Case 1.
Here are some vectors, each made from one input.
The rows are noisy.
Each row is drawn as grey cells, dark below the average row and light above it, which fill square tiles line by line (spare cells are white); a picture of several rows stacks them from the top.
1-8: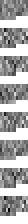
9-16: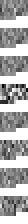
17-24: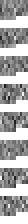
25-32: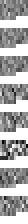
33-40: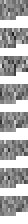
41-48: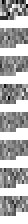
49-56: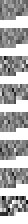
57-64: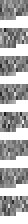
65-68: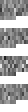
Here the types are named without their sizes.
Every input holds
a list of points on a line.
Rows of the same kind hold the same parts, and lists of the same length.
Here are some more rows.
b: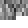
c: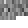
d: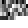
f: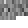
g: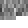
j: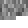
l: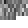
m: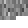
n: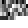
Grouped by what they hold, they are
b, l
c, f, g, j, m
d, n

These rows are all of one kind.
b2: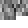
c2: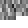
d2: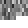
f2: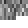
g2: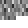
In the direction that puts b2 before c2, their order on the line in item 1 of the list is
b2, c2, f2, g2, d2.
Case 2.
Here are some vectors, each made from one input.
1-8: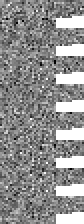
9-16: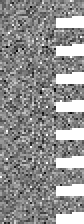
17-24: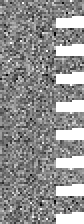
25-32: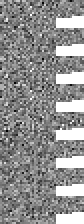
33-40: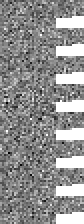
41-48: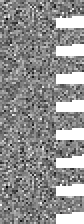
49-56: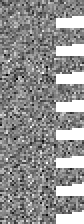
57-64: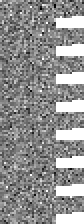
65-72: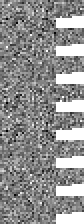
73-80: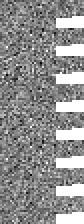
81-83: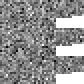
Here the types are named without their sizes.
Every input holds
either a point on a circle, or a label.
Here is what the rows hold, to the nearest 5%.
About 50% of them hold a point on a circle. The rest hold a label.
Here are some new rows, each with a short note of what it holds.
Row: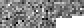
a point on a circle
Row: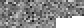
a label
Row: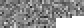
a label
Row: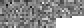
a label
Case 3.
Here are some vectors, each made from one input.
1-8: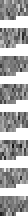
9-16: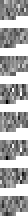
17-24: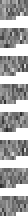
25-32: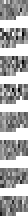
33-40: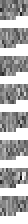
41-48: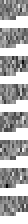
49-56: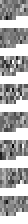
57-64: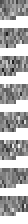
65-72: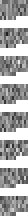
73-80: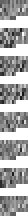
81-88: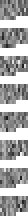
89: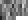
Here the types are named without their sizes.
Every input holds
either a node of a tree, or three true/false values.
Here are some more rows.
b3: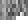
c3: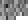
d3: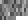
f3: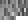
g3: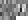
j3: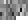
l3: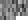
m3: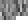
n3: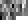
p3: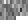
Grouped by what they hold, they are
b3, c3, f3, g3, j3, p3
d3, l3, m3, n3

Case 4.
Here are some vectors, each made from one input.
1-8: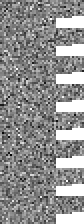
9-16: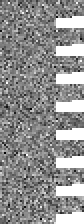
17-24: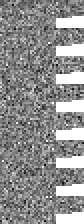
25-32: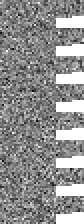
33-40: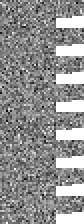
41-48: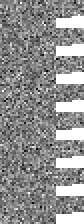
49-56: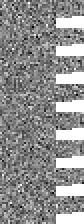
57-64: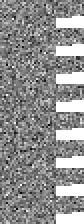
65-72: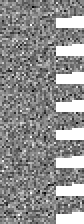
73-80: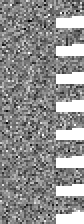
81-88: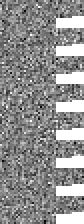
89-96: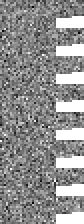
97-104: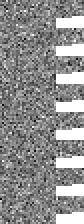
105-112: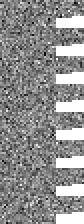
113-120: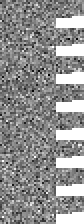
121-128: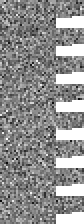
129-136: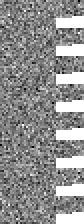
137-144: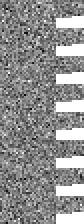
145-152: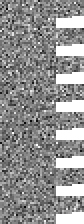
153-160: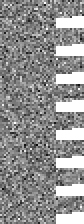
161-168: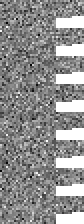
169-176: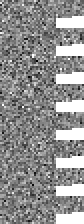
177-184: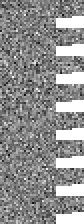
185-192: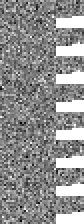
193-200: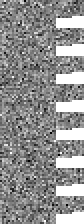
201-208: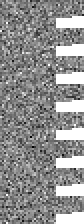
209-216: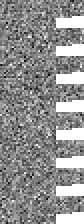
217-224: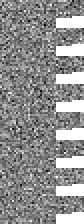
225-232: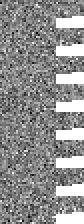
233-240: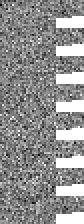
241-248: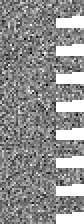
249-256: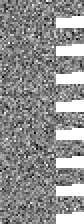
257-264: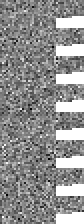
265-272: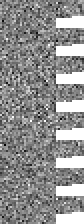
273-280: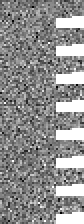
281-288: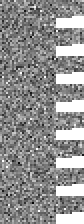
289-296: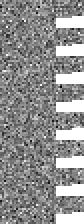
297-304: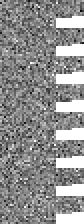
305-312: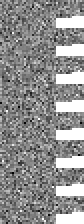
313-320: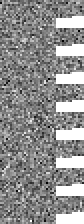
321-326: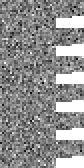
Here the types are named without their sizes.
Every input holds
a label, together with either a point on a circle, or a fixed value.
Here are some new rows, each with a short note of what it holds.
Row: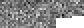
a point on a circle and a label
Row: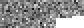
a label
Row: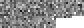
a label
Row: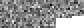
a label
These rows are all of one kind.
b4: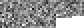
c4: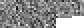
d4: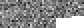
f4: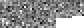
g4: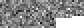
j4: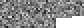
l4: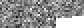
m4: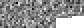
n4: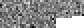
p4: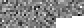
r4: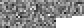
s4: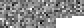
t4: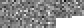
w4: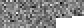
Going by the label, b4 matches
f4, m4 and s4.
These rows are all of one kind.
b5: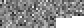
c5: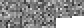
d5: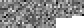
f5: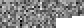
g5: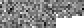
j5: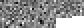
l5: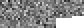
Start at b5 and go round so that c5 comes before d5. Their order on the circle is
b5, j5, f5, c5, g5, l5, d5.
